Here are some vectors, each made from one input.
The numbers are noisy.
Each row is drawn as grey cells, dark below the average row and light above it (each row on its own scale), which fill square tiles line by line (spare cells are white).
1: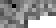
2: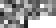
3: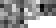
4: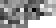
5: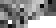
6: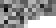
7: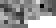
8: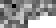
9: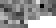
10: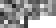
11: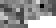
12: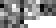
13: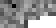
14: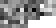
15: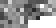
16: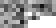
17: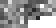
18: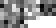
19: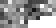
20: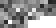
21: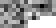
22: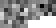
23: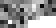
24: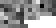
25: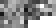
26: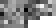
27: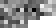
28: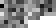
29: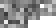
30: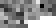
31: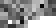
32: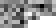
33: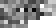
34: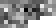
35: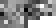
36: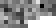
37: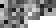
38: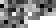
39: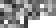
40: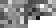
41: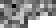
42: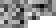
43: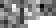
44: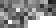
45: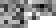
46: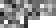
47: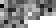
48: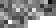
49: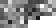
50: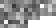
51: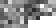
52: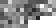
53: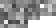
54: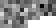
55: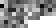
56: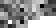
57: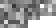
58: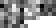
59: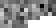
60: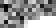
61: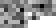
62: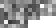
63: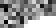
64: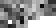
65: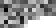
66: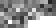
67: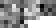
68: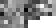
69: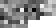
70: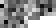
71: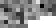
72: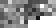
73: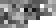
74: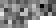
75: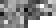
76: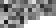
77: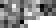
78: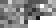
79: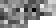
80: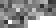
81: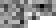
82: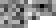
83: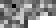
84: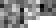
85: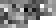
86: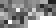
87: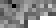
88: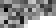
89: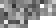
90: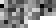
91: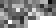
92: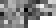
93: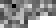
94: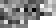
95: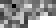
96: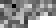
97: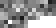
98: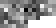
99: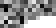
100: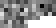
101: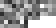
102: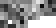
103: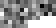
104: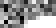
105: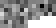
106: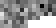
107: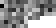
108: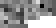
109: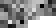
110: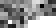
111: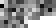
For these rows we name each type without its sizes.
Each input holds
either a label, or a point on a line.
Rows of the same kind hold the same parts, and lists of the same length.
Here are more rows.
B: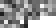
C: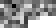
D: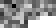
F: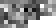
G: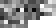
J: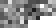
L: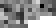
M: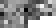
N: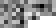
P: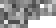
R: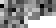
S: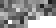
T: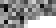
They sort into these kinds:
B, C, D, F, G, J, M, P
L, N, R, S, T

